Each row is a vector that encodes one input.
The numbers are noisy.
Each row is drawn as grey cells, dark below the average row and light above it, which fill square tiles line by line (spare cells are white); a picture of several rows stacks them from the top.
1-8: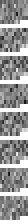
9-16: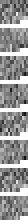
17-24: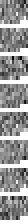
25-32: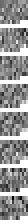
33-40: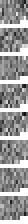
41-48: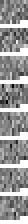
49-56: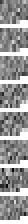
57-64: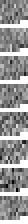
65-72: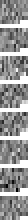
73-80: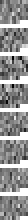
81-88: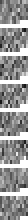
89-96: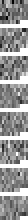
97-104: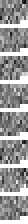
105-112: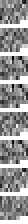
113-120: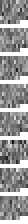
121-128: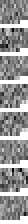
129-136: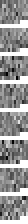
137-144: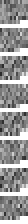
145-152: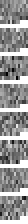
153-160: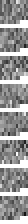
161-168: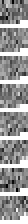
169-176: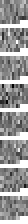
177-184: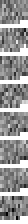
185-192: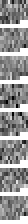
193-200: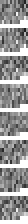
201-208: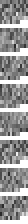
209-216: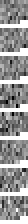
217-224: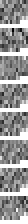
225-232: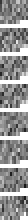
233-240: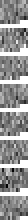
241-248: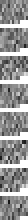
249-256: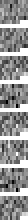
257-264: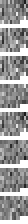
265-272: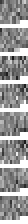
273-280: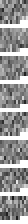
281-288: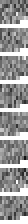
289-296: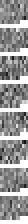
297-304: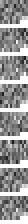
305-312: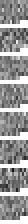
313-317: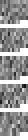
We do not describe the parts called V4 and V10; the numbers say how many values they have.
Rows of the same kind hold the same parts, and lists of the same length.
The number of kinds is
3.
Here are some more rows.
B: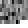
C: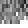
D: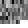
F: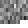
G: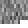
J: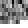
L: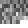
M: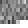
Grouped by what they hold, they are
B, D, J
C, L
F, G, M

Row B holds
a value of V4.
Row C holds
a point on an 8-point line.
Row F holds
a point on an 8-point circle, a true/false value and a value of V10.
